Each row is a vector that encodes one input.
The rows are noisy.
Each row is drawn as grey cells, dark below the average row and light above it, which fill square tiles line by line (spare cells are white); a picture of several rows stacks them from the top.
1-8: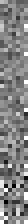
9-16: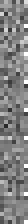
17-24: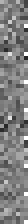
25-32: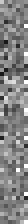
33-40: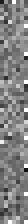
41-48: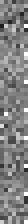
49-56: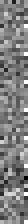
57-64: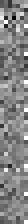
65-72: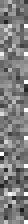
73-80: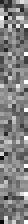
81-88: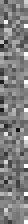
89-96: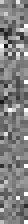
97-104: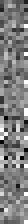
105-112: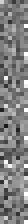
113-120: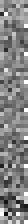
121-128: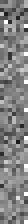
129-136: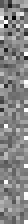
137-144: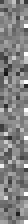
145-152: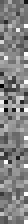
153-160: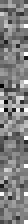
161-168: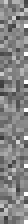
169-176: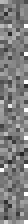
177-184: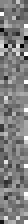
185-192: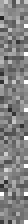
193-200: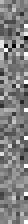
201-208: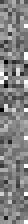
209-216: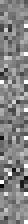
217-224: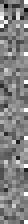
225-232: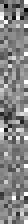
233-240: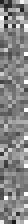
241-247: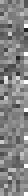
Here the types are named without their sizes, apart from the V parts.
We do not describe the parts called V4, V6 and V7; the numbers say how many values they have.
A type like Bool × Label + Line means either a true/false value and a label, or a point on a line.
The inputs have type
(Label + Tree × V7) × (Line + V6) + V4.
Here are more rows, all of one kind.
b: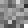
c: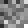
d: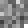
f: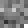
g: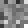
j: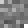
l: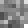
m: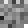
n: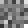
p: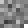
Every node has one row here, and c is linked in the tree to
d and p.
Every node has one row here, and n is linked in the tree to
b, f, l and m.
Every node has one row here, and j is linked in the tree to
b.
